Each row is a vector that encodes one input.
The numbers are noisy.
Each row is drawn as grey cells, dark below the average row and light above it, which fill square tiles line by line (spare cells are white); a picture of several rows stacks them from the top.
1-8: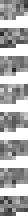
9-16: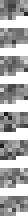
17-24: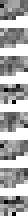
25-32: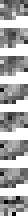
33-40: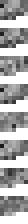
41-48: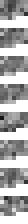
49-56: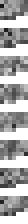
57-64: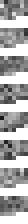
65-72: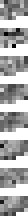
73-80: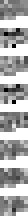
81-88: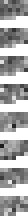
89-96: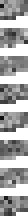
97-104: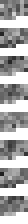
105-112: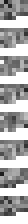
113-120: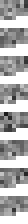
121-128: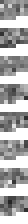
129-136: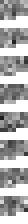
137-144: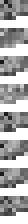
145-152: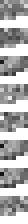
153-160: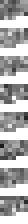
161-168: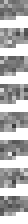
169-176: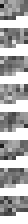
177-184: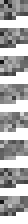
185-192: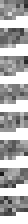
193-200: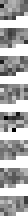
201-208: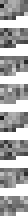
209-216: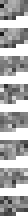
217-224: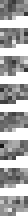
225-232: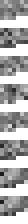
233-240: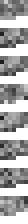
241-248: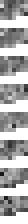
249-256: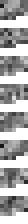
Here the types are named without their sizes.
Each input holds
a list of points on a line.
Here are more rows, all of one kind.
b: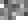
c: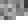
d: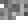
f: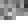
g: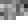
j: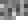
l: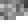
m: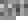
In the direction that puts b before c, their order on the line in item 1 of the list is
b, d, j, m, g, l, c, f.
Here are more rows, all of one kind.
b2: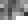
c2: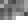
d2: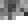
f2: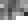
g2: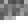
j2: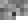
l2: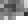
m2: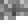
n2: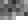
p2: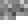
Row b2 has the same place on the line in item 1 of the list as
f2 and l2.
